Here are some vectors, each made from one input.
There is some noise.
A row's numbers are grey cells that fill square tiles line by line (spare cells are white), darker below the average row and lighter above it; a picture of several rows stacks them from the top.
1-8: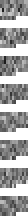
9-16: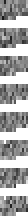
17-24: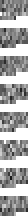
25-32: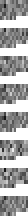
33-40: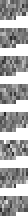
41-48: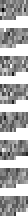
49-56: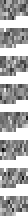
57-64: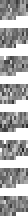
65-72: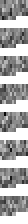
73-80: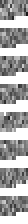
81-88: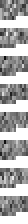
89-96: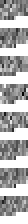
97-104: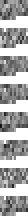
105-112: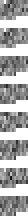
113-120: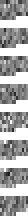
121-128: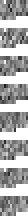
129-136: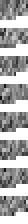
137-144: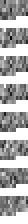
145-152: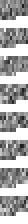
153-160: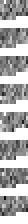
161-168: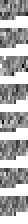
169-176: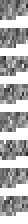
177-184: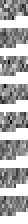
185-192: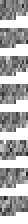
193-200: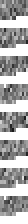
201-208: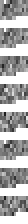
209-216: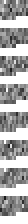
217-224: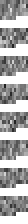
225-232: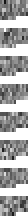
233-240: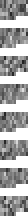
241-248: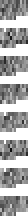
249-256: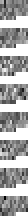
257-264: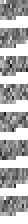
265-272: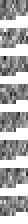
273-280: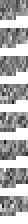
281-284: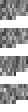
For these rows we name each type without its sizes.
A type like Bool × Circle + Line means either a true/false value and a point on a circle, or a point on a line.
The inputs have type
Label × List(Line).
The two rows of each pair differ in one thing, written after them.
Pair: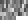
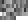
the place on the line in item 1 of the list
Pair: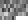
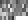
the place on the line in item 1 of the list
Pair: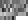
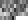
the place on the line in item 1 of the list
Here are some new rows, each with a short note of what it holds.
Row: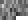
a label, together with a list of one item
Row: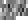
a label, together with the empty list
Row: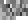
a label, together with the empty list
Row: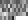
a label, together with a list of one item
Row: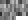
a label, together with a list of one item
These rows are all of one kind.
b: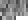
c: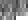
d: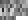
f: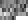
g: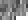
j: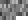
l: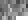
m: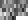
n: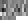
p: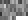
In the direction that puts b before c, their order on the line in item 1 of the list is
l, j, d, p, n, b, c, g, f, m.
